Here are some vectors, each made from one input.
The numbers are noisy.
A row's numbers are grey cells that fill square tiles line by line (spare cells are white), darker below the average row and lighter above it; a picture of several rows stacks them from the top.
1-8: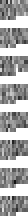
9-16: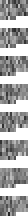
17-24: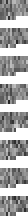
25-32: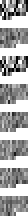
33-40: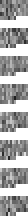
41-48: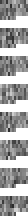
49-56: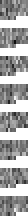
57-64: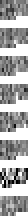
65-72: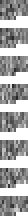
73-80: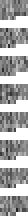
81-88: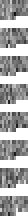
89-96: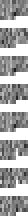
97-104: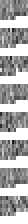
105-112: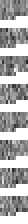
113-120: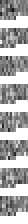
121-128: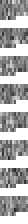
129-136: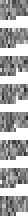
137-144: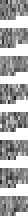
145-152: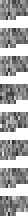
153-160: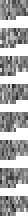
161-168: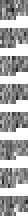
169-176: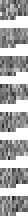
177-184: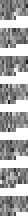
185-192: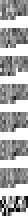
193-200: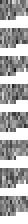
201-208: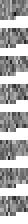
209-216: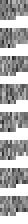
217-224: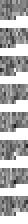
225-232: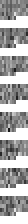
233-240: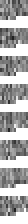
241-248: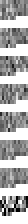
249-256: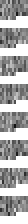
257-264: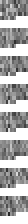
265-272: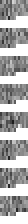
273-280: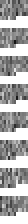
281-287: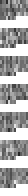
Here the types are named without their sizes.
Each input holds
a list of items, each a point on a line and a true/false value.
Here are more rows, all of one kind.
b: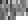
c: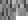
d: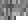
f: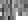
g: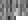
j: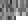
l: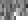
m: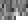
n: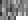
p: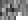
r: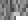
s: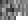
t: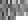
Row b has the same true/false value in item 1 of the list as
c, f and t.
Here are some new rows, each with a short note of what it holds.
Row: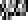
the empty list
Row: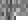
a list of two items
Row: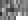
a list of two items
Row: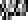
the empty list
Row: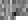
a list of one item
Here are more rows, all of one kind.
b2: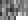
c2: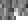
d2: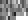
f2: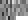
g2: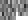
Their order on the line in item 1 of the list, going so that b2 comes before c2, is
d2, b2, f2, g2, c2.
